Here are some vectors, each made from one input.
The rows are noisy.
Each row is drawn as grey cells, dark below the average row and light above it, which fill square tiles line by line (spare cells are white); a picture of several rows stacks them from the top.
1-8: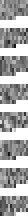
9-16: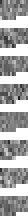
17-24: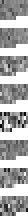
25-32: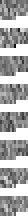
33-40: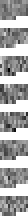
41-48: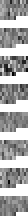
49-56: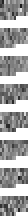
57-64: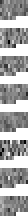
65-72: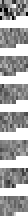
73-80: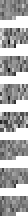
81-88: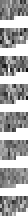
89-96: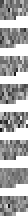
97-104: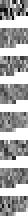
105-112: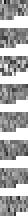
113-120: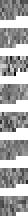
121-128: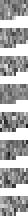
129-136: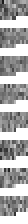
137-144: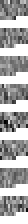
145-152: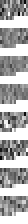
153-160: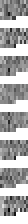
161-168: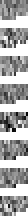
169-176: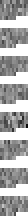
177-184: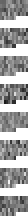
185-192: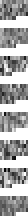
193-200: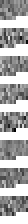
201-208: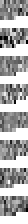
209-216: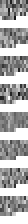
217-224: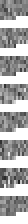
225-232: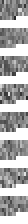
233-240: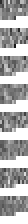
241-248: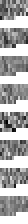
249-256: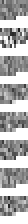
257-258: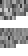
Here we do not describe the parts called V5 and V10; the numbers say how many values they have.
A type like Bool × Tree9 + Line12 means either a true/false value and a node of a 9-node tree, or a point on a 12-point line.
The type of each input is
Bool × Bool × Bool × V5 + Label6 × (Line8 + V10).
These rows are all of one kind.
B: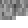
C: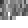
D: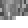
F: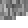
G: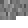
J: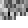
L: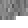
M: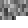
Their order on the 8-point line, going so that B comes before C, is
L, B, J, M, C, D, F, G.
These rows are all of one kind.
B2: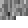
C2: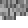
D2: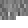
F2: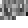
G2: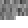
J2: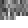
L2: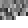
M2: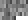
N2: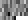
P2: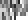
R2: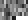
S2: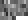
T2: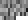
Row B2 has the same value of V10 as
D2, L2, M2 and S2.
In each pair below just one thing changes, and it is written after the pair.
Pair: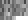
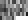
the value of V5
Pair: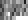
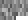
one of the three true/false values
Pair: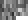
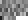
one of the three true/false values
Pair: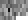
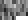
one of the three true/false values
